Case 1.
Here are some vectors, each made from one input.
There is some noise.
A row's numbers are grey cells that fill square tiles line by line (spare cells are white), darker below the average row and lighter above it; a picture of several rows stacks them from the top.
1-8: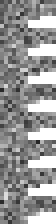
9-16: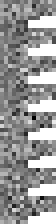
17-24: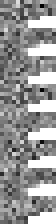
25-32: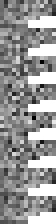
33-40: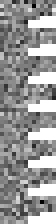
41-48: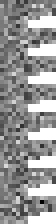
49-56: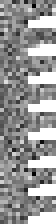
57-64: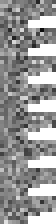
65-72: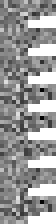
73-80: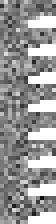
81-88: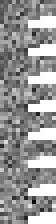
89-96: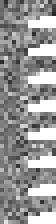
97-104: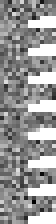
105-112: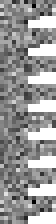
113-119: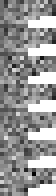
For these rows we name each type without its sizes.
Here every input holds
a node of a tree.
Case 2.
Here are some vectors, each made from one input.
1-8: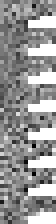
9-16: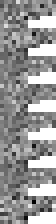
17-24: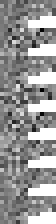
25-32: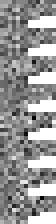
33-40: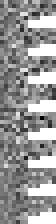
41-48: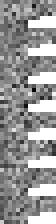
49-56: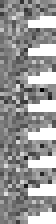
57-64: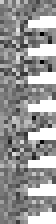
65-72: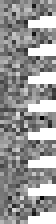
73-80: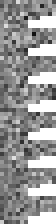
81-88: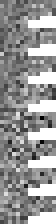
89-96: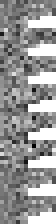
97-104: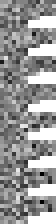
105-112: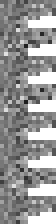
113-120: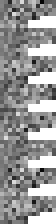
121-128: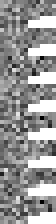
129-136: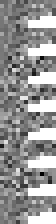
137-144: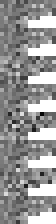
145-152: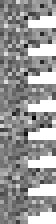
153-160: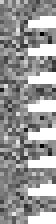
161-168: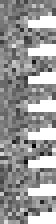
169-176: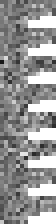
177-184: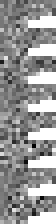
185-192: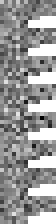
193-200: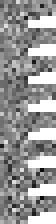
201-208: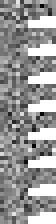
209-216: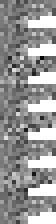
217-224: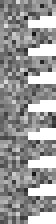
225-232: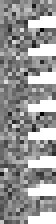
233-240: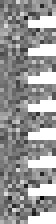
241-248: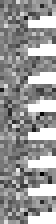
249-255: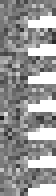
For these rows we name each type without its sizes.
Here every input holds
a node of a tree.
